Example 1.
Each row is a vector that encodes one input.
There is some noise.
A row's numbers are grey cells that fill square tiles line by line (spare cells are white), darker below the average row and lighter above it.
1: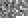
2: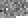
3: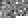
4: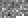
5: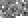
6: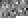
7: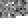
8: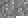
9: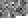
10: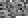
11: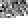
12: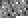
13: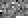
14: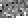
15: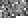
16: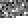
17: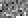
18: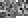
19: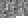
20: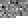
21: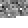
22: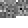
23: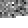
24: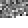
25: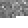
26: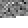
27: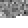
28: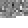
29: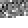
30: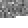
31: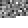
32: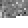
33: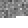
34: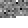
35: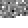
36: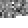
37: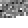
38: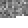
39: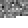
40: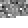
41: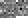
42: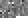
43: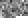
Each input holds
a node of a 9-node tree.
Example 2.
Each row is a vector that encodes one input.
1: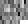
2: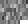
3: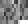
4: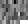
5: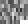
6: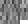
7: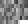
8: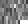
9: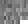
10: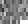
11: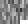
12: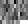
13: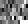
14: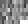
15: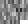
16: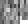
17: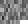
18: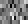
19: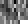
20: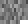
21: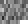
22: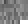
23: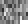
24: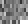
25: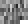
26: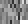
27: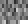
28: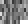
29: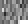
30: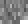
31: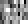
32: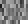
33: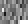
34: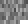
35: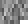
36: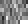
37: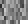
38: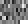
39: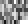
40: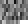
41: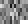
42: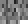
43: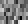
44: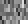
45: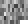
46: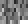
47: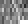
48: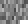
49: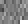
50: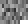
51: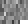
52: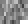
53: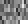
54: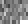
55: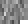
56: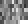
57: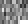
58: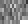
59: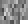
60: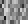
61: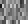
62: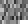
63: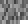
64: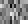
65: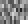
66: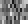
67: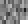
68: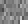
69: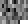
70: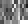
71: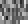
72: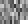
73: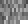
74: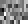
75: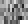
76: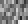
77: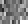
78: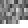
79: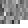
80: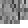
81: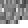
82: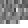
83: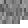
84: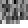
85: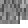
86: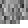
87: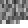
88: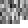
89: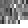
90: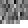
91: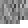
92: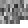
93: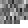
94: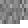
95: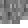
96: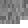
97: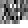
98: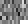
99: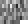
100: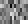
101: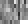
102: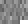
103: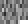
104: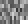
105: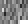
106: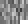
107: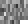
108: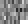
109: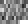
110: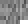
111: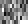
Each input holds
a node of an 18-node tree.
